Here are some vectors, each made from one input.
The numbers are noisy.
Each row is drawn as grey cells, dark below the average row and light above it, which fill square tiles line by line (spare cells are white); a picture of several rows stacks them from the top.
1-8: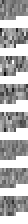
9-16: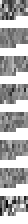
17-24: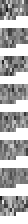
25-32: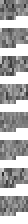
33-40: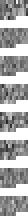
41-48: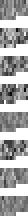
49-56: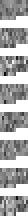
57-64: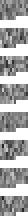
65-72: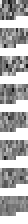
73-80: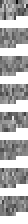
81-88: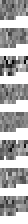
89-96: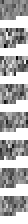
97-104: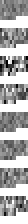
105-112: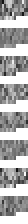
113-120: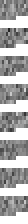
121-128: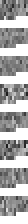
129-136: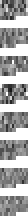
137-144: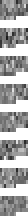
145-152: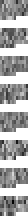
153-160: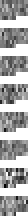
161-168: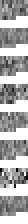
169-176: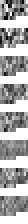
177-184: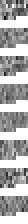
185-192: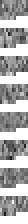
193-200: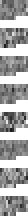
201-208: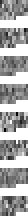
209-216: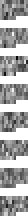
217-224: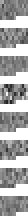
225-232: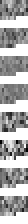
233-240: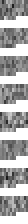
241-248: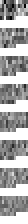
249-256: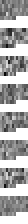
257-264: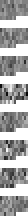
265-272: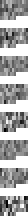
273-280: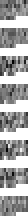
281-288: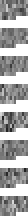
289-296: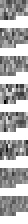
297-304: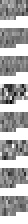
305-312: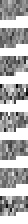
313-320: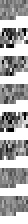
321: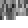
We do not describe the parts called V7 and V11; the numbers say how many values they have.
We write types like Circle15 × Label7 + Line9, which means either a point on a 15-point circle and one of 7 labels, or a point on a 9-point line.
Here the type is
Bool × (Line6 + V11) + Tree10 × Tree10 + V7.
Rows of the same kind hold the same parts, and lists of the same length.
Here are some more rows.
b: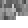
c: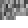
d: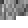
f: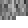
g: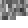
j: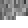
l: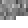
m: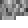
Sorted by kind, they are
b, c, f, j
d, g
l
m

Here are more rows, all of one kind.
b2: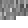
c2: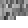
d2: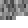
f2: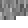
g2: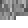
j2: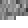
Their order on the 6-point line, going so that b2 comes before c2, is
f2, g2, b2, c2, j2, d2.
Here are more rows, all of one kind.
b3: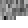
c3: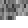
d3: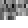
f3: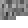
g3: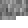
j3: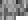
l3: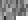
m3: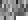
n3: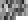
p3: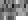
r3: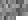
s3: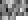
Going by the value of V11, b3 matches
n3 and r3.
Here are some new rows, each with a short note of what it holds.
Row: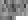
a true/false value and a value of V11
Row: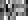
a point on a 6-point line and a true/false value
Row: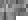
a node of each of two 10-node trees
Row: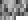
a true/false value and a value of V11
